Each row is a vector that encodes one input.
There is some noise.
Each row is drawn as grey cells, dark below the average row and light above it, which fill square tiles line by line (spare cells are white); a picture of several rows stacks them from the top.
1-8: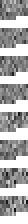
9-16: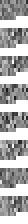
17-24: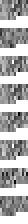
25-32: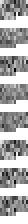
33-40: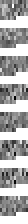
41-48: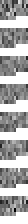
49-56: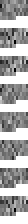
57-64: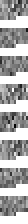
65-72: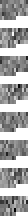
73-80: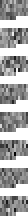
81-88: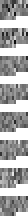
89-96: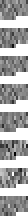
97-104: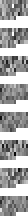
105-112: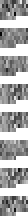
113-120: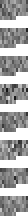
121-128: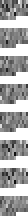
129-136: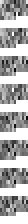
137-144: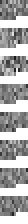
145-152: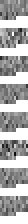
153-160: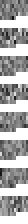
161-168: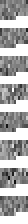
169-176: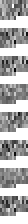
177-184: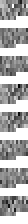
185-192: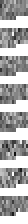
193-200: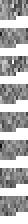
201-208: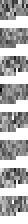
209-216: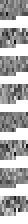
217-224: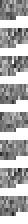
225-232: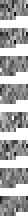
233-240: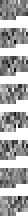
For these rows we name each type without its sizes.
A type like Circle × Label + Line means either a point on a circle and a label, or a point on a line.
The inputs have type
(Circle + Unit) × List(Line).
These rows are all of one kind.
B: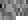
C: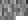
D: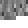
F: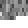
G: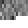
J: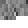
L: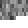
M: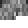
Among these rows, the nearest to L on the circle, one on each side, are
B and F.
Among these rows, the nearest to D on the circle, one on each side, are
G and J.
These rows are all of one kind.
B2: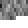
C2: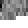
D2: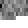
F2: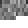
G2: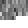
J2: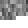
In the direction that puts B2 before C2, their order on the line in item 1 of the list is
J2, F2, B2, D2, C2, G2.
